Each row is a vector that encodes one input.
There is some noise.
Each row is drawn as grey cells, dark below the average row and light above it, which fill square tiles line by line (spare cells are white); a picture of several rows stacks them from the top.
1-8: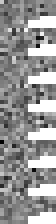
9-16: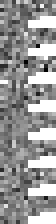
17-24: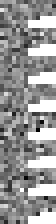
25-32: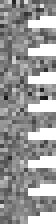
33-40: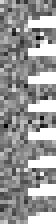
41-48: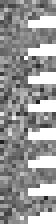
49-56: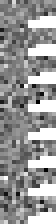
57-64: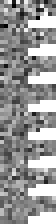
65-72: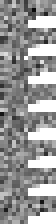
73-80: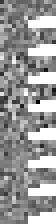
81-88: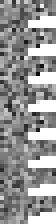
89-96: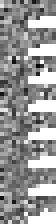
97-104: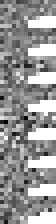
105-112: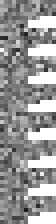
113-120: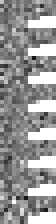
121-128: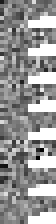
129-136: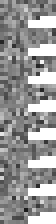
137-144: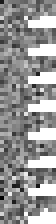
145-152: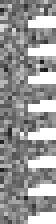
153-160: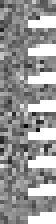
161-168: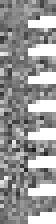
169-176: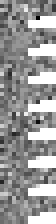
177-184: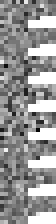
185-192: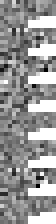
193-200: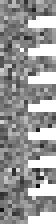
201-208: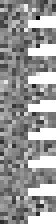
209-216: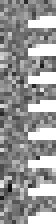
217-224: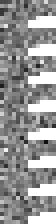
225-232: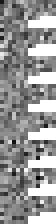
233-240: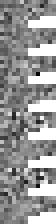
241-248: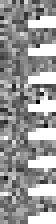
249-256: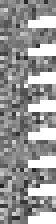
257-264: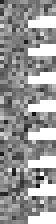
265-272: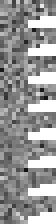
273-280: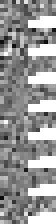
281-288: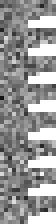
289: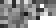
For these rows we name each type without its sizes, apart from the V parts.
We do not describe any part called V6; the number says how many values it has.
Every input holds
either a node of a tree, or three values of V6, or a list of points on a line.
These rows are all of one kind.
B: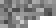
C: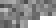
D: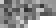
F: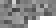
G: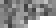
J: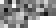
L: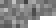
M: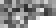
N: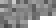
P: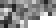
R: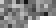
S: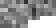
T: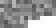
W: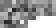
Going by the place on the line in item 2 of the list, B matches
D, J, M and P.
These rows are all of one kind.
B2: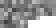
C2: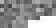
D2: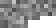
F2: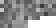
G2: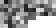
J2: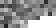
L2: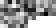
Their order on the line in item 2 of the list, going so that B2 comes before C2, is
D2, L2, J2, B2, C2, F2, G2.
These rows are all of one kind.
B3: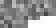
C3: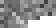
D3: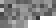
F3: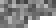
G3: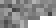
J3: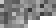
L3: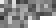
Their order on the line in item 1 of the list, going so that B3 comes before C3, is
F3, L3, B3, G3, D3, C3, J3.
